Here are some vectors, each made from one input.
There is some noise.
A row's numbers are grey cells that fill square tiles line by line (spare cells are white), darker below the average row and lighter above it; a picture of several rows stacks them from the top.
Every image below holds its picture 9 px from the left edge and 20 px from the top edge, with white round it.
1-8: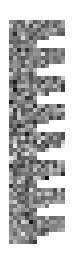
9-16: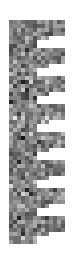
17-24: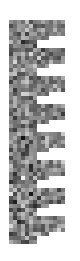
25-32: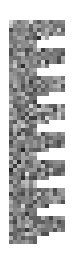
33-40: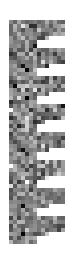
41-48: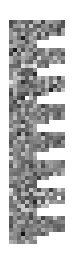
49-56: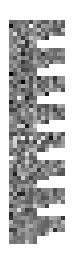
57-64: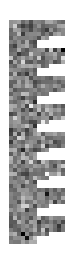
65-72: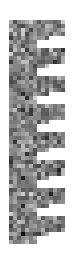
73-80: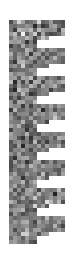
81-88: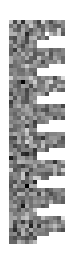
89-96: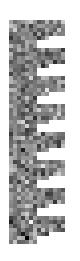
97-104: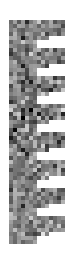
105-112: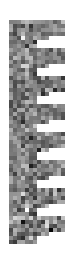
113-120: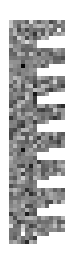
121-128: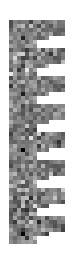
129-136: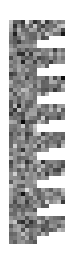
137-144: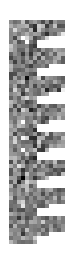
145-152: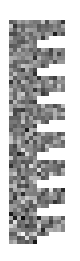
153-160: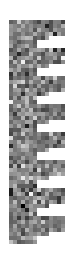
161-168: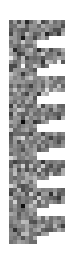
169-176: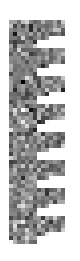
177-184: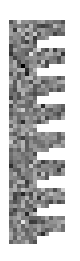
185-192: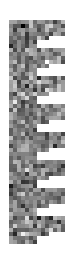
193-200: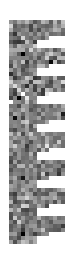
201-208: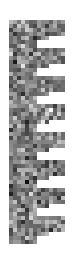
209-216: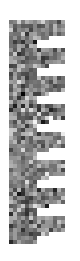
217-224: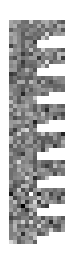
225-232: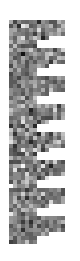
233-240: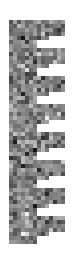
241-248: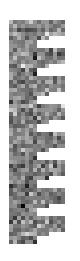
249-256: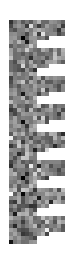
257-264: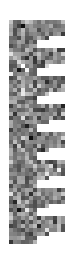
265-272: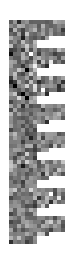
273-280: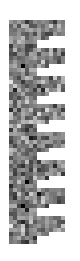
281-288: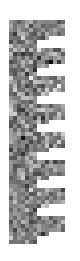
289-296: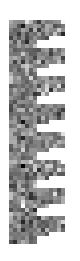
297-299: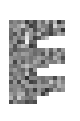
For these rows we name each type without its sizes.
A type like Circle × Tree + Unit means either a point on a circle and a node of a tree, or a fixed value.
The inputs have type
(Circle + Unit) × Line.
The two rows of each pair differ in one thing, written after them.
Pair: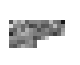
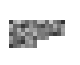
the place on the line
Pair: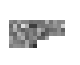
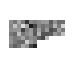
the place on the line
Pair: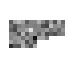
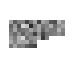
the place on the circle
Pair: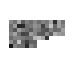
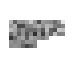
the place on the circle
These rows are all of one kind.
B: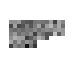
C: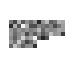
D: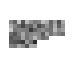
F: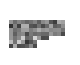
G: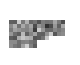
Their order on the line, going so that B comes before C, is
B, F, C, G, D.
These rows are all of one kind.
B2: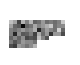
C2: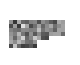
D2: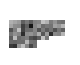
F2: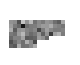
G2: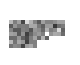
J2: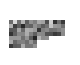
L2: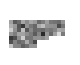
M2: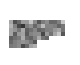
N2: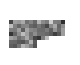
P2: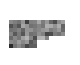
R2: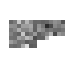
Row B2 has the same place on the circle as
F2, L2 and M2.
